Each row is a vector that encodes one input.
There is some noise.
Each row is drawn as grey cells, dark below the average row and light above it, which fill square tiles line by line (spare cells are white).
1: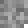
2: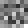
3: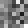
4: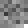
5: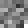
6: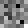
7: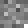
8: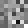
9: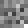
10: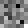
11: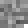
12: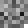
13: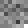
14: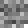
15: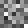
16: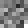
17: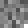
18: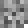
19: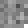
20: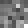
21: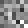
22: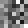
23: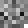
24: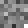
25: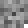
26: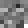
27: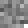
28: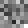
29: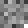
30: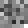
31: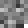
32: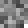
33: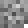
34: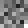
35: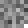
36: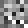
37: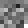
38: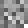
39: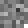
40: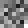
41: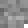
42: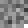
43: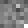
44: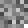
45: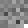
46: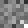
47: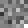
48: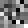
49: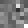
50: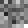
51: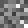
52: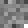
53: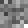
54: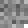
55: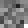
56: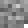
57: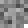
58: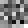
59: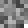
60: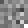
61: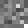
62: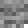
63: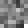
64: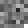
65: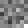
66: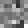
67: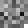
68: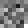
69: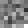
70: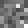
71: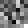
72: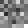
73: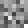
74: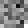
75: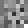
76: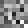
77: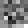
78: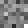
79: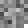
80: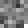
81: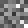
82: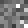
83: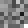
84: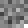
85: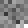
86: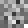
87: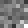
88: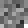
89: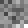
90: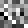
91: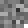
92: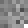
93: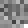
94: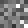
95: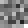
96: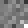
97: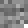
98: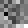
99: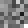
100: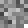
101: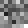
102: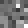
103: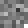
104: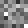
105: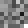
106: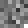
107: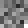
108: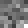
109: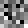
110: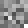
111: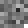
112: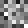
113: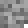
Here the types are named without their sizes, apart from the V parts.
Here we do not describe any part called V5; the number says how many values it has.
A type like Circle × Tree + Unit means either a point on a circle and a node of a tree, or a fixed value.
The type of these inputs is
Bool × V5 + List(Line).
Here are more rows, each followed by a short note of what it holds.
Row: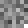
a list of one item
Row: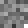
a list of two items
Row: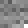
a list of three items
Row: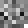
the empty list
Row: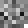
the empty list
